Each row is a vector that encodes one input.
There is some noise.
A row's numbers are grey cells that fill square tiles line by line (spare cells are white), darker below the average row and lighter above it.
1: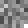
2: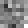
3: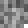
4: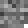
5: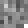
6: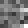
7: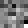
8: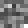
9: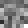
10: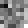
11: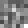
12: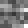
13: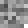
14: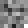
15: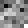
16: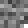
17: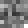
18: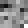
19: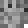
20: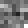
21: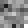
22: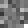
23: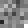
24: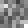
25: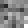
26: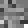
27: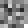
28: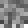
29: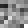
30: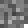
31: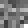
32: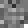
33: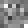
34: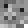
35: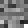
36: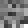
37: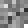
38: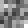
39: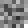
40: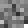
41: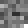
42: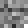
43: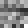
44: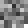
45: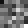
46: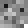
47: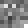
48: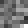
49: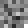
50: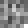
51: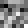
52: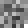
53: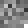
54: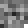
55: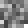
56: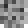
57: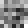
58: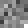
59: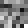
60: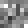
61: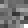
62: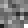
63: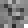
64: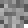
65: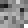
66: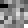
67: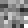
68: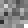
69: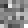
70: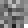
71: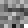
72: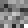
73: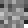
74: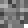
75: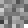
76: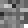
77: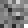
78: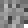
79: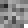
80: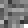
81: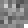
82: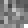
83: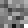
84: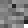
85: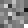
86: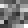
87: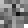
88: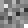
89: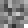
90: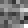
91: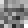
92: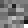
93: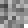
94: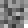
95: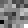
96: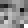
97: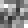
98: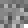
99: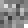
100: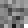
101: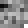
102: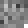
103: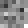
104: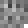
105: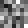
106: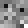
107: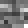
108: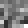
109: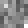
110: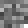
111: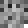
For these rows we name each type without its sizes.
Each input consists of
either a point on a circle and a true/false value, or a point on a line.
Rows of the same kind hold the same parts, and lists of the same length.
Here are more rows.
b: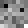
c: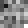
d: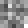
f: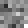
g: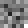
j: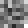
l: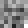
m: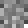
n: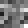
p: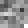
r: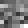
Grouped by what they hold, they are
b, c, d, f, g, j, l, p
m, n, r

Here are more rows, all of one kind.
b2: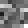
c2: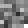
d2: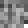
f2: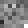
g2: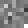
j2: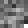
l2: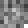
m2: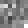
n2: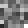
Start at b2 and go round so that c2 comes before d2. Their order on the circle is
b2, n2, f2, m2, g2, c2, d2, j2, l2.
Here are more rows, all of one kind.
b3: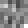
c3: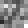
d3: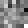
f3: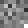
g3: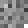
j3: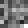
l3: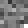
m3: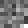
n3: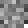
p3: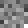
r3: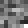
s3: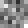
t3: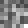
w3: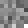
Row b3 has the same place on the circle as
d3, j3, l3 and s3.
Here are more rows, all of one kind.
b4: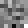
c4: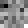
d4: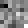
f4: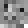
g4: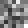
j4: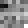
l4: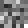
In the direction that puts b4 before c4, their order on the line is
l4, g4, b4, d4, j4, c4, f4.
